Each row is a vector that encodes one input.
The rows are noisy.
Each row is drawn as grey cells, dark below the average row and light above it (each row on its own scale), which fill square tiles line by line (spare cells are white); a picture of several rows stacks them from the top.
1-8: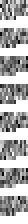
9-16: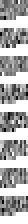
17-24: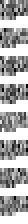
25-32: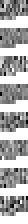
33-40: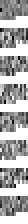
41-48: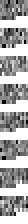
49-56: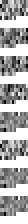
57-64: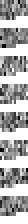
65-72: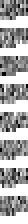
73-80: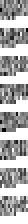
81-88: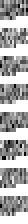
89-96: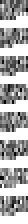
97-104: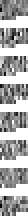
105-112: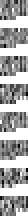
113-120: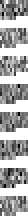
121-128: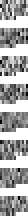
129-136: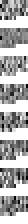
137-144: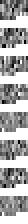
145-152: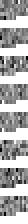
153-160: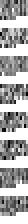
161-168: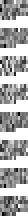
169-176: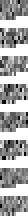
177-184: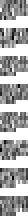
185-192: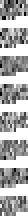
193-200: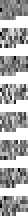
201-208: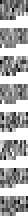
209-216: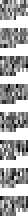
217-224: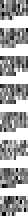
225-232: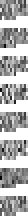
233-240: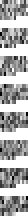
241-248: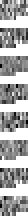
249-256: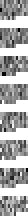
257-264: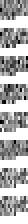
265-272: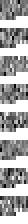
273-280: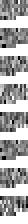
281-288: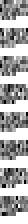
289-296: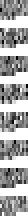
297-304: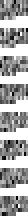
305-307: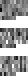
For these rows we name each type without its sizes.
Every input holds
either a node of a tree, or five true/false values, or a list of points on a circle.
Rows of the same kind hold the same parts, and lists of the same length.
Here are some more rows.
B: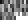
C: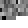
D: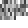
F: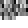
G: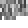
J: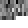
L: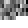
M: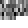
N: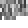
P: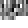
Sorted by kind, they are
B
C, D, G, J, N
F
L
M
P

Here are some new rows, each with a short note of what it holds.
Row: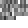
five true/false values
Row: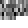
the empty list
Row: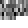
the empty list
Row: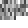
five true/false values
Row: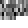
the empty list
